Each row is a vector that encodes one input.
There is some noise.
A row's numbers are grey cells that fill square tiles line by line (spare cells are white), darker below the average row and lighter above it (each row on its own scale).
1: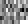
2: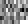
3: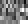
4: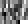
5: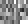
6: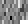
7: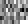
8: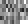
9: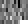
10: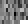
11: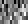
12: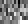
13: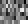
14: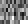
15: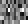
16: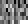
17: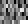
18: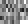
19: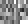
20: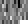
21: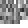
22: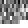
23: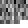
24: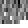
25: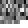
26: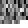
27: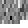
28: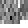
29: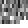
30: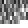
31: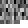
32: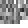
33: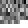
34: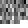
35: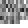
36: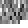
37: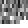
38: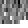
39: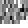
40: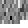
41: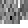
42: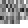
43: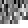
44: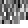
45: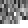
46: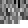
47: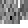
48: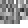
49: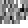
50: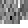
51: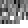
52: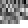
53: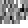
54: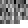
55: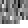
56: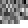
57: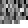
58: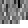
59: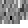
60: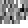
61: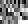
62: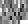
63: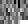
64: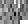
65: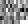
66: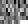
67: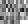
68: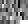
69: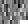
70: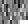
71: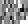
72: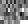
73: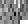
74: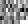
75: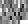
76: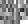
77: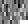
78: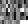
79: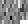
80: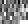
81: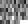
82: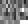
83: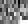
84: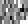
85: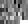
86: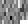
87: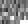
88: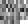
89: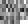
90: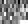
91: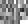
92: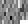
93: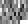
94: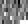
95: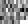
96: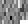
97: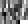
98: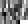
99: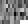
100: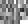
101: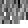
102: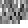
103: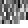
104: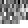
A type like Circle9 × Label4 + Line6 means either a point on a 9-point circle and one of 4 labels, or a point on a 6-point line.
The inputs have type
List2(Line8).
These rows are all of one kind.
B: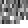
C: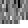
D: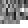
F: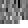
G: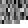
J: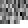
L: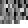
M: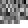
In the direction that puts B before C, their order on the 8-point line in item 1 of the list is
B, C, F, J, M, L, D, G.
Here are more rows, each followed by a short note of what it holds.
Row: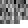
a list of two items
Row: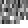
a list of two items
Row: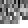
a list of two items
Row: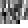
the empty list
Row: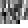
the empty list
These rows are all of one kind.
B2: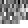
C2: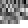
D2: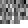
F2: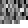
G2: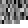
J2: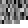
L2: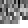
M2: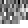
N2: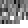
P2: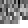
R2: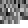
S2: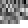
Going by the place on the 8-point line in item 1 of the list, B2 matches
M2 and N2.
